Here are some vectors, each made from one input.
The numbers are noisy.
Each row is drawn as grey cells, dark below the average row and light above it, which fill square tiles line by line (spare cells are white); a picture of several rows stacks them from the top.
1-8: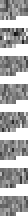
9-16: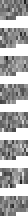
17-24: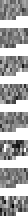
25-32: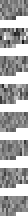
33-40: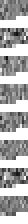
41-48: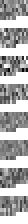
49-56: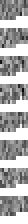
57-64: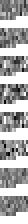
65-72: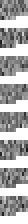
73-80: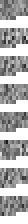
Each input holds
a list of up to two points on a 6-point line.
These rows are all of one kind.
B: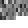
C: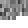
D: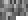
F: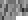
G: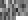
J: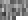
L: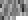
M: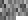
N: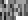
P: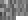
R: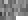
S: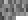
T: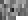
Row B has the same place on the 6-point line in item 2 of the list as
F, J, P and R.
